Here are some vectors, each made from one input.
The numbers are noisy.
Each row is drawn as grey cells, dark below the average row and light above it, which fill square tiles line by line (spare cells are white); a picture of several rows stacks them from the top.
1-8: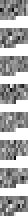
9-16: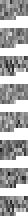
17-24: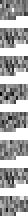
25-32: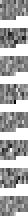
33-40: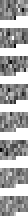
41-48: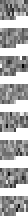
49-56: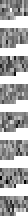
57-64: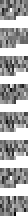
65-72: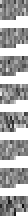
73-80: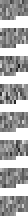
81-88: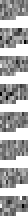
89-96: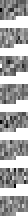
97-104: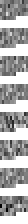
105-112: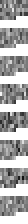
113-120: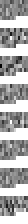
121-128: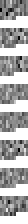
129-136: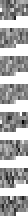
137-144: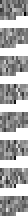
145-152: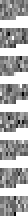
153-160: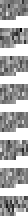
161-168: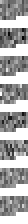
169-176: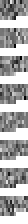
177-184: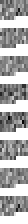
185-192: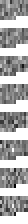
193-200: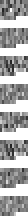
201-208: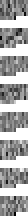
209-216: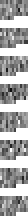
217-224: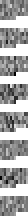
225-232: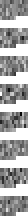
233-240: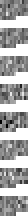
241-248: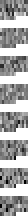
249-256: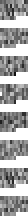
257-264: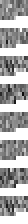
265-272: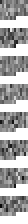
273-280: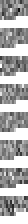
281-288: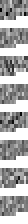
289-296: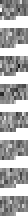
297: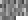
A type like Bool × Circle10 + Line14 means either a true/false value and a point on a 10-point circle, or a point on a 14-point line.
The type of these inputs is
(Circle18 + Unit) × Line10 + Line5.
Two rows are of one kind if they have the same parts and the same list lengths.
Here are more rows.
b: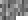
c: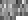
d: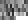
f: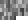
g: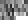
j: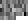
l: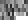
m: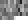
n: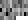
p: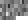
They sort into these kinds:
b, p
c, f, j, m, n
d, g, l

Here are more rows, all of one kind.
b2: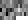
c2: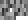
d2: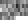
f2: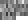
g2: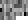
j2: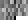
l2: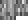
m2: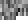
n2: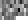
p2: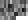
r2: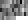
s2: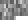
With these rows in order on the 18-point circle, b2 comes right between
g2 and p2.
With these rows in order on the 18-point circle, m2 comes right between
d2 and n2.
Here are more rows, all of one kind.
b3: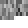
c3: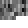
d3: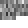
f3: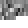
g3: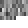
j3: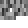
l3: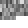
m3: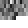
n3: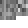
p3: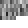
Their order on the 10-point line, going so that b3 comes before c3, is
p3, g3, d3, b3, l3, n3, c3, f3, j3, m3.
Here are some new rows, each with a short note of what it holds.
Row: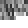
a point on a 5-point line
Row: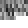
a point on a 5-point line
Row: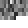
a point on an 18-point circle and a point on a 10-point line
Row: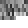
a point on a 5-point line
